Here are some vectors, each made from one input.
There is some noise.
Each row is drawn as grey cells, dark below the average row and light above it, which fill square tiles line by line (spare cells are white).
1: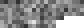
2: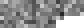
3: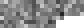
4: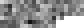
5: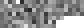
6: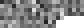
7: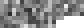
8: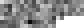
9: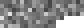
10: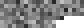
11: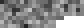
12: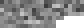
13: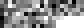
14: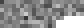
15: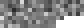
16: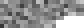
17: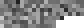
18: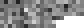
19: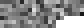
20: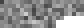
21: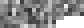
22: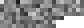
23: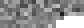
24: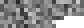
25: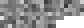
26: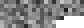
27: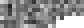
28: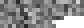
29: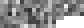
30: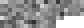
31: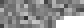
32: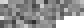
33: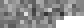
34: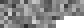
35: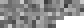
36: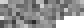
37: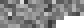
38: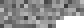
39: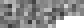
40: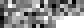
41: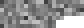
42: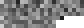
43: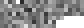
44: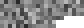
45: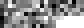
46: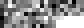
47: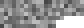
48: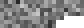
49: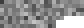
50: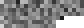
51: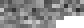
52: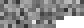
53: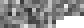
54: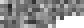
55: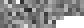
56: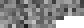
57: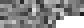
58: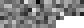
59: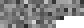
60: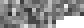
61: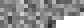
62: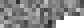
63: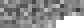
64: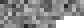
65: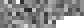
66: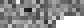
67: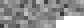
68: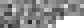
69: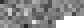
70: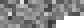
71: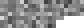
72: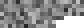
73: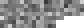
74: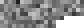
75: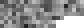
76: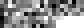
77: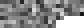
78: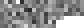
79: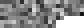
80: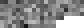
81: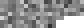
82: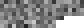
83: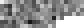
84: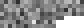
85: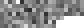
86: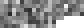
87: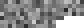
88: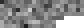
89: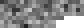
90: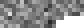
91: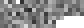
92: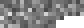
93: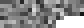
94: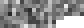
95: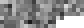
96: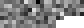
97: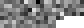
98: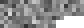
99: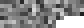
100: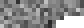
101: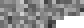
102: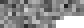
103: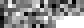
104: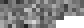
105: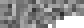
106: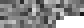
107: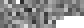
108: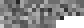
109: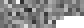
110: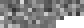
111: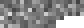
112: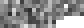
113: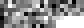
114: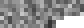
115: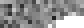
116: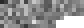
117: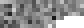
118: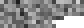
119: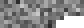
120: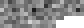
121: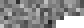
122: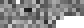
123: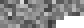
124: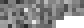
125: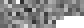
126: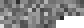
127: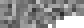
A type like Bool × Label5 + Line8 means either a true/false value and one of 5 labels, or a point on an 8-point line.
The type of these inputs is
List3(Line6).
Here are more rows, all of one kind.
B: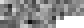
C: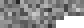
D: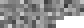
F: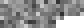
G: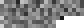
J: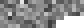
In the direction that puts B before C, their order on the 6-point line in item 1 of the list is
B, F, D, J, C, G.
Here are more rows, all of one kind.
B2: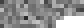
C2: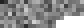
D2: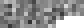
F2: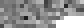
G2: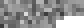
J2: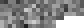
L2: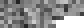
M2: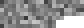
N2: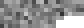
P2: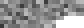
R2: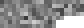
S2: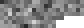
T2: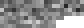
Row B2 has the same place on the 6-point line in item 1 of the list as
F2, M2, R2 and T2.
